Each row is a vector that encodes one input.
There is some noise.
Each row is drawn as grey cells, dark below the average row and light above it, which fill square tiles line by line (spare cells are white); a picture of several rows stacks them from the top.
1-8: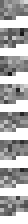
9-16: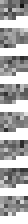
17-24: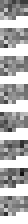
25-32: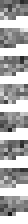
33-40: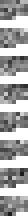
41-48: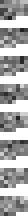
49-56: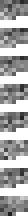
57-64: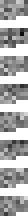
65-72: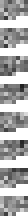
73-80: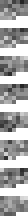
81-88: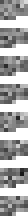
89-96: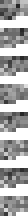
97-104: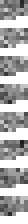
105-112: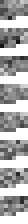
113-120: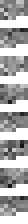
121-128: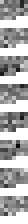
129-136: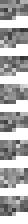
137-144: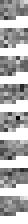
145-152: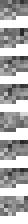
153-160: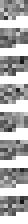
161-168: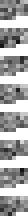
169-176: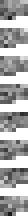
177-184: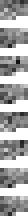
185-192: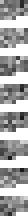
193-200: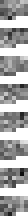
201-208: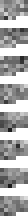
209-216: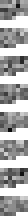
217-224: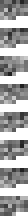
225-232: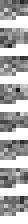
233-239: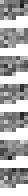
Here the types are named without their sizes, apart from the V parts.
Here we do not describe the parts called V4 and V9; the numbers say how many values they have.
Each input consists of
either a true/false value, a value of V4 and a value of V9, or a list of points on a line.
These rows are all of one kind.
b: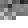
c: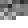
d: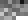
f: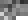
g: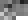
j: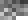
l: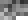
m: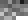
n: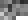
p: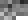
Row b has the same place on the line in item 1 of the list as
c, g and p.
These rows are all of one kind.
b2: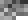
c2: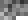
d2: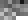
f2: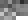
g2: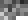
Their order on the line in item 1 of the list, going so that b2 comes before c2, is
d2, f2, b2, c2, g2.
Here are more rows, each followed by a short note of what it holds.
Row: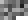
a list of one item
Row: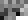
the empty list
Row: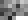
a true/false value, a value of V4 and a value of V9
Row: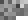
a true/false value, a value of V4 and a value of V9
